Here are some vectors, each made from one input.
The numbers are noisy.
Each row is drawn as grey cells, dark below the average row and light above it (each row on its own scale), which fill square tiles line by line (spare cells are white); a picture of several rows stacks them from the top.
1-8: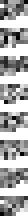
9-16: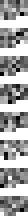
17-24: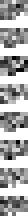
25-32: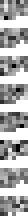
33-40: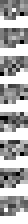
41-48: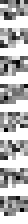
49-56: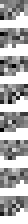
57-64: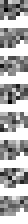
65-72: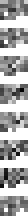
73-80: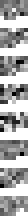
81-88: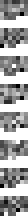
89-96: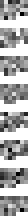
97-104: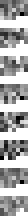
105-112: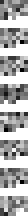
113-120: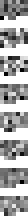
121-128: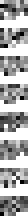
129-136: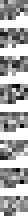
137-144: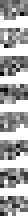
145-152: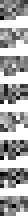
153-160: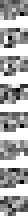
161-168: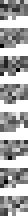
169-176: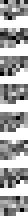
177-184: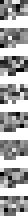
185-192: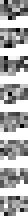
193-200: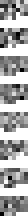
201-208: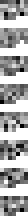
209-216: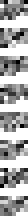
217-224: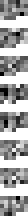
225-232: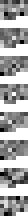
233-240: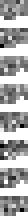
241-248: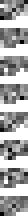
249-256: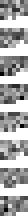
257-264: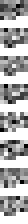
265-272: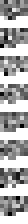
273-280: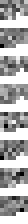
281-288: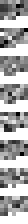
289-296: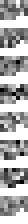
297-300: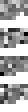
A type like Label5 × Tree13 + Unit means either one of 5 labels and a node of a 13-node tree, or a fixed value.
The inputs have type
List2(Line6).
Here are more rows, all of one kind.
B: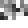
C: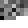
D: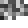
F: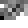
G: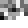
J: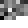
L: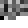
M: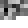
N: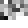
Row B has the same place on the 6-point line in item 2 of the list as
L, M and N.
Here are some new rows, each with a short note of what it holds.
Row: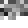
the empty list
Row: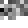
the empty list
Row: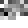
the empty list
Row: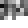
a list of two items
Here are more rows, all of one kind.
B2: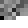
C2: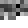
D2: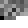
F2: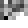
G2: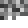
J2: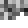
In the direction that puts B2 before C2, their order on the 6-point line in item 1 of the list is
D2, B2, C2, F2, G2, J2.
